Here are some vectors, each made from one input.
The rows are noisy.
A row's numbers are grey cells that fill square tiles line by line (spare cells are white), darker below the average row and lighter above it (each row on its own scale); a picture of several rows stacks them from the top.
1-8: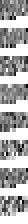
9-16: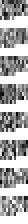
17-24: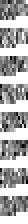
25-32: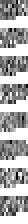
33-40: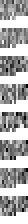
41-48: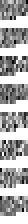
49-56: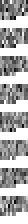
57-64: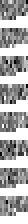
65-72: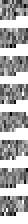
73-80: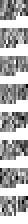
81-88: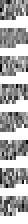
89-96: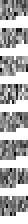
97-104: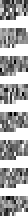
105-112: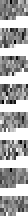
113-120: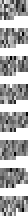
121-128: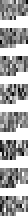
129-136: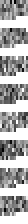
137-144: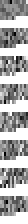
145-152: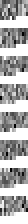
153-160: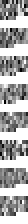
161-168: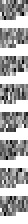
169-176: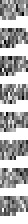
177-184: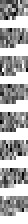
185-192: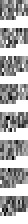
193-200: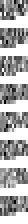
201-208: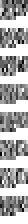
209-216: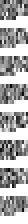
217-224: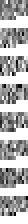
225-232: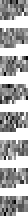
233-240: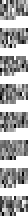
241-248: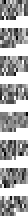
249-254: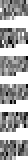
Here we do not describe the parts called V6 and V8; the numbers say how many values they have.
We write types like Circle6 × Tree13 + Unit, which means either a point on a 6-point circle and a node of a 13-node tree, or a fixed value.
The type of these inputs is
(Circle9 + Line5) × V6 + V8.
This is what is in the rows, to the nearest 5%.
About 70% of them hold a value of V6, together with either a point on a 9-point circle, or a point on a 5-point line. The rest hold a value of V8.
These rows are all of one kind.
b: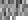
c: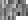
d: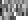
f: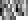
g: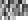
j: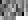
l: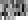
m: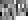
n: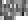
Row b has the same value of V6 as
f, g and j.
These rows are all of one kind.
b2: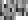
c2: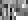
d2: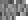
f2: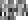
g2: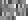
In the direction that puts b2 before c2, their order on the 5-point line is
f2, b2, g2, d2, c2.
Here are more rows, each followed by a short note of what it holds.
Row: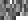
a value of V8
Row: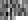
a point on a 9-point circle and a value of V6
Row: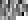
a point on a 5-point line and a value of V6
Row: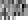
a point on a 5-point line and a value of V6
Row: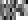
a point on a 9-point circle and a value of V6
